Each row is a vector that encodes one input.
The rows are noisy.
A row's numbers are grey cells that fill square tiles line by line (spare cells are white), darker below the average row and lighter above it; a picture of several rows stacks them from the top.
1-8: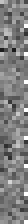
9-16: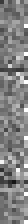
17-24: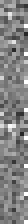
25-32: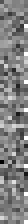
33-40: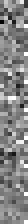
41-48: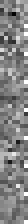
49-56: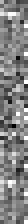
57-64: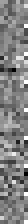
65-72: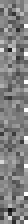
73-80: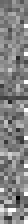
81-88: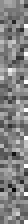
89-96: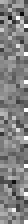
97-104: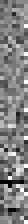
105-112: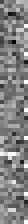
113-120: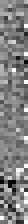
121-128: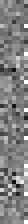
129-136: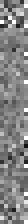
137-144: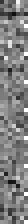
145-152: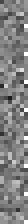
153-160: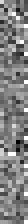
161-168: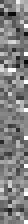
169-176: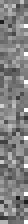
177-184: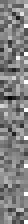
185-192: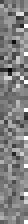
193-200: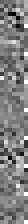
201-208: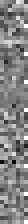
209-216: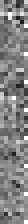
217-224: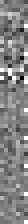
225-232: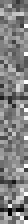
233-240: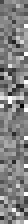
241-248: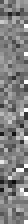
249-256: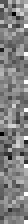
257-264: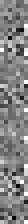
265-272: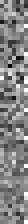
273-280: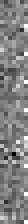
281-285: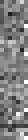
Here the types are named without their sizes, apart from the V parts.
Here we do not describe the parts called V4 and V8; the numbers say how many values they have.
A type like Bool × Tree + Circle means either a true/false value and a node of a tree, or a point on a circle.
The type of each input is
(Bool × Bool × Bool × Bool + V4) × (Line + V8).
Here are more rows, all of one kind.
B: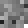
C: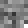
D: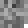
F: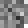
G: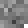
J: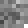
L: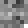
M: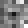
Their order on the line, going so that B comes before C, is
B, L, D, M, J, G, C, F.
